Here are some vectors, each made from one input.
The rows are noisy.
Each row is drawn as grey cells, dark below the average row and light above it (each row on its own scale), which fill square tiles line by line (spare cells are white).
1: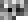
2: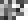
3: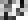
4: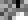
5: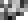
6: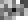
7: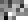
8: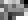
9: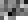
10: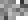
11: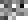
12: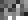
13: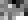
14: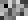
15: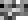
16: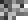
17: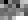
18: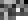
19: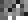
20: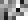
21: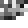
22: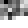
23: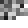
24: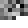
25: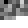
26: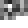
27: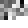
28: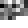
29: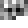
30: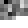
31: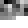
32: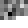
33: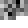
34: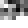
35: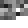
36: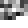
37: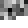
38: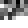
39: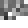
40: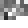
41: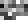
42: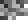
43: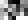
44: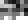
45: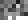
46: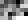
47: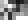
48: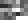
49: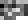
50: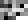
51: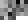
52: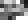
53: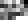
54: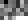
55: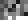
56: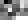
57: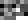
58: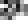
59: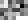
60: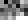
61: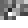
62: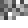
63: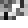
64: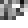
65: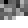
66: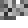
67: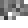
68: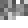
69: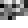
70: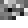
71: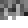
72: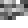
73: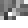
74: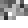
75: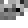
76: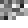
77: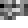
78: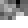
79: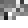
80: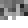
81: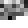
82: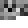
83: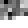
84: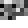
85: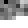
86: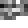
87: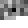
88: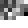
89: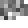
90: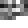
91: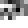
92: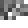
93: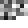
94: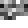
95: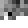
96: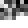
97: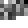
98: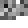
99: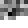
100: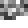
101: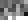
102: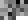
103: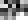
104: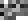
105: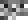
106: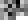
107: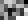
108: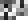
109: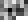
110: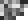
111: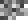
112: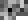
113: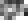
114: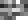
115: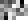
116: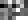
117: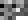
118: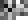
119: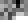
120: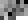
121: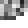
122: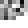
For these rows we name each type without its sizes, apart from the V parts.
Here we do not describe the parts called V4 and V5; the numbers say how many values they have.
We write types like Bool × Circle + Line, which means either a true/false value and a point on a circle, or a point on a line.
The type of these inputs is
List(Line) + V4 × V5.
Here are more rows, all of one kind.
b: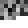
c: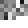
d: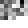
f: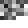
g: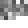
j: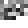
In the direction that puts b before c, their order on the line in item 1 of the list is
b, j, g, c, d, f.
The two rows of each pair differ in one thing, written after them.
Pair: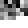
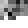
the value of V4
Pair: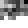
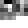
the value of V5
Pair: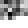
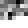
the value of V5
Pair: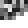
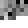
the value of V5
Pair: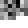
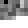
the value of V5
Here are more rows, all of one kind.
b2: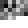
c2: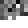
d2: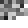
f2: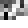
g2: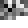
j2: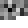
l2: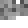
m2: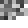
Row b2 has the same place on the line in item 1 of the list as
g2 and l2.
